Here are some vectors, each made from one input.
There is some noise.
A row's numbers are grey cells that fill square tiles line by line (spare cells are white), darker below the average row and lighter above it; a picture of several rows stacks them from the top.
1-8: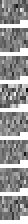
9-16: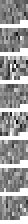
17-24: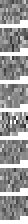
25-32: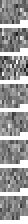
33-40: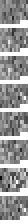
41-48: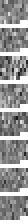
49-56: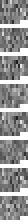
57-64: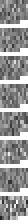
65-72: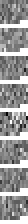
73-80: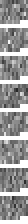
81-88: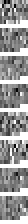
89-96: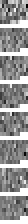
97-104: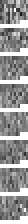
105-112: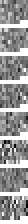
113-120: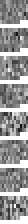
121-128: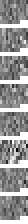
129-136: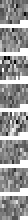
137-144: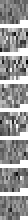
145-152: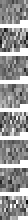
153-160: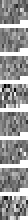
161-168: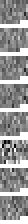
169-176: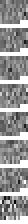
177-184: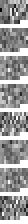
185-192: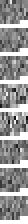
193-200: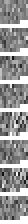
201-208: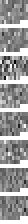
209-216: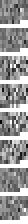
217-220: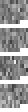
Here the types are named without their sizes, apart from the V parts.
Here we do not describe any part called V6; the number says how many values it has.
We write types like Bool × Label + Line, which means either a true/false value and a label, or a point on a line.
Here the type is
Label × V6 + List(Line).
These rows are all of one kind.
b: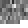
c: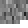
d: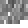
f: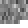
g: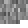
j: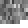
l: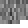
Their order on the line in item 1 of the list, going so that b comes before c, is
j, b, c, l, g, f, d.
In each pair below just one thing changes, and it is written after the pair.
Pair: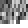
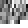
the label
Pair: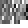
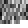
the label
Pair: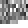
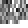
the value of V6
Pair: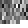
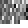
the label
